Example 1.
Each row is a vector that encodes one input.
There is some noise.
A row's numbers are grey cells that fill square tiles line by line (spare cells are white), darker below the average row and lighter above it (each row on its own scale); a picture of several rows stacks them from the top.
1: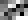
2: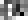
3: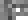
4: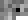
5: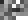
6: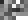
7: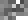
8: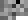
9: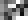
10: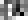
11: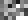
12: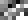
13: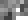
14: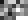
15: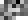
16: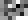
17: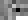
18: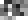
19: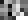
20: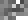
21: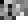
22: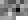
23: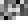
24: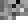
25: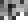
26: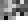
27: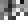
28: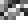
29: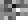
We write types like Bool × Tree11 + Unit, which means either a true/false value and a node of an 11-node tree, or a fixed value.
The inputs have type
Bool × Bool × Bool.
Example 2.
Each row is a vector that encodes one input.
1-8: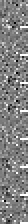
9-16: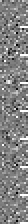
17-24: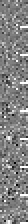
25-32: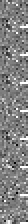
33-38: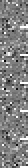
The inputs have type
Bool × Bool × Bool.
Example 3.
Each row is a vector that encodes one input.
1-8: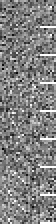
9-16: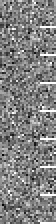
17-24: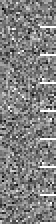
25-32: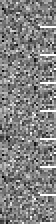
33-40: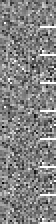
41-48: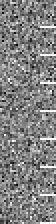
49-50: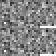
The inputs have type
Circle9.
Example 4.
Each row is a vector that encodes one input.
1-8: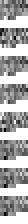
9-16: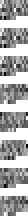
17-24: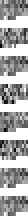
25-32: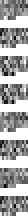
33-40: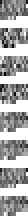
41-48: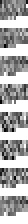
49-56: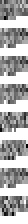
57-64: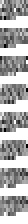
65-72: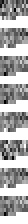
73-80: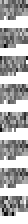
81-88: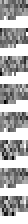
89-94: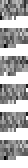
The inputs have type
Bool × Bool × Bool.
